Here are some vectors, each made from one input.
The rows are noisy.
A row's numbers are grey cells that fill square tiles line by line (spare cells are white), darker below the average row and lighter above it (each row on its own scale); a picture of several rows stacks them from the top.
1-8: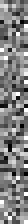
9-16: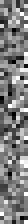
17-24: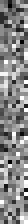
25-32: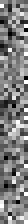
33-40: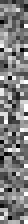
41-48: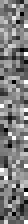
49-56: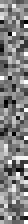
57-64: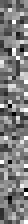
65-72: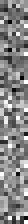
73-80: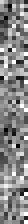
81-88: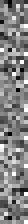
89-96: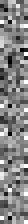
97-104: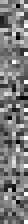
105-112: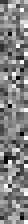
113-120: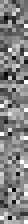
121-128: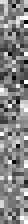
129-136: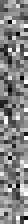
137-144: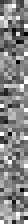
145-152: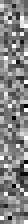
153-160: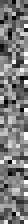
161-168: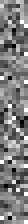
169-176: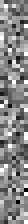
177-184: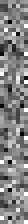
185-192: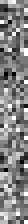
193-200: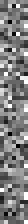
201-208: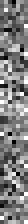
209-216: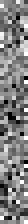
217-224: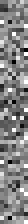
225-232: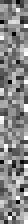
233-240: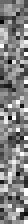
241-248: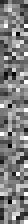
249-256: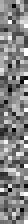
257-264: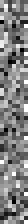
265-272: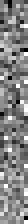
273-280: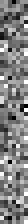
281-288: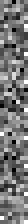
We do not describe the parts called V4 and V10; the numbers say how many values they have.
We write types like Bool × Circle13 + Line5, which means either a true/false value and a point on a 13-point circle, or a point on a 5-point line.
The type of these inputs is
(Bool × Bool × Bool × Bool + V10) × V4 + Tree12 + Unit.
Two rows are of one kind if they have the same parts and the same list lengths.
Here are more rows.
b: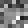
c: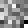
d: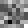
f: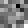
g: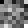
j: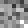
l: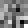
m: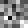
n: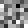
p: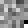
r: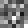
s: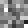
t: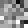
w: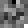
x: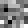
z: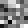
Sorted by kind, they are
b, f, g
c, j, l, m, n, p, s, t, w
d, x, z
r

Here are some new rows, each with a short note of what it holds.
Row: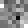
four true/false values and a value of V4
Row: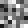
a node of a 12-node tree
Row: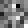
a value of V4 and a value of V10
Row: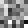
four true/false values and a value of V4
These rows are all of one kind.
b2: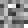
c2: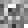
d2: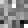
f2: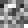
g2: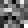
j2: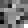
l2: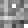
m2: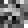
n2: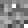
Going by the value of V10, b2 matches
c2 and f2.
